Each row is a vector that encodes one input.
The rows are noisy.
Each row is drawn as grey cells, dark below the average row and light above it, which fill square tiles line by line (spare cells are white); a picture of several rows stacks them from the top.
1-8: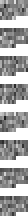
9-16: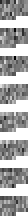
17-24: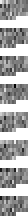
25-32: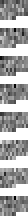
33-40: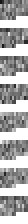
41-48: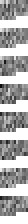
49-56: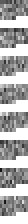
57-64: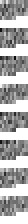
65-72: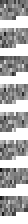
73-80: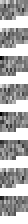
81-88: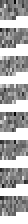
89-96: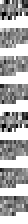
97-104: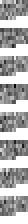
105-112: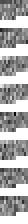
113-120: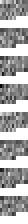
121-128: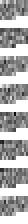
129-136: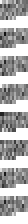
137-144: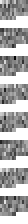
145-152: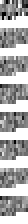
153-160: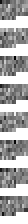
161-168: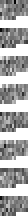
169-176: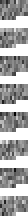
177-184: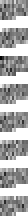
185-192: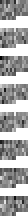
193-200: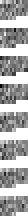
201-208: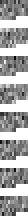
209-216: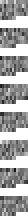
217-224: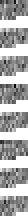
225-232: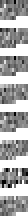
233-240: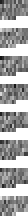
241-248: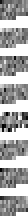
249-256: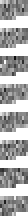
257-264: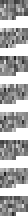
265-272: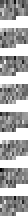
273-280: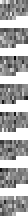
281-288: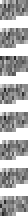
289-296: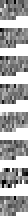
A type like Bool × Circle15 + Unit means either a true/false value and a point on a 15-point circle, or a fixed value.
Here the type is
List2(Line7).
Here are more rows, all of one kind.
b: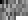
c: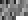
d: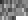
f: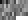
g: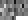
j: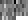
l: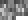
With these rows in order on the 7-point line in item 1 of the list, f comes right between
b and c.
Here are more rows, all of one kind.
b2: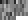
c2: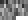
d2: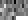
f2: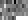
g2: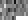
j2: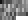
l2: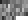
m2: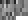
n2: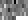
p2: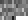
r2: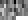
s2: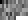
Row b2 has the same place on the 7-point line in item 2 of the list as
f2, m2, n2 and r2.
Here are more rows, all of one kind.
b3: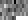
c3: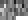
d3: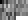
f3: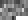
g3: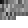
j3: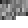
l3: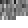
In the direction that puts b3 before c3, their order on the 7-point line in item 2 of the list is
j3, f3, g3, d3, l3, b3, c3.
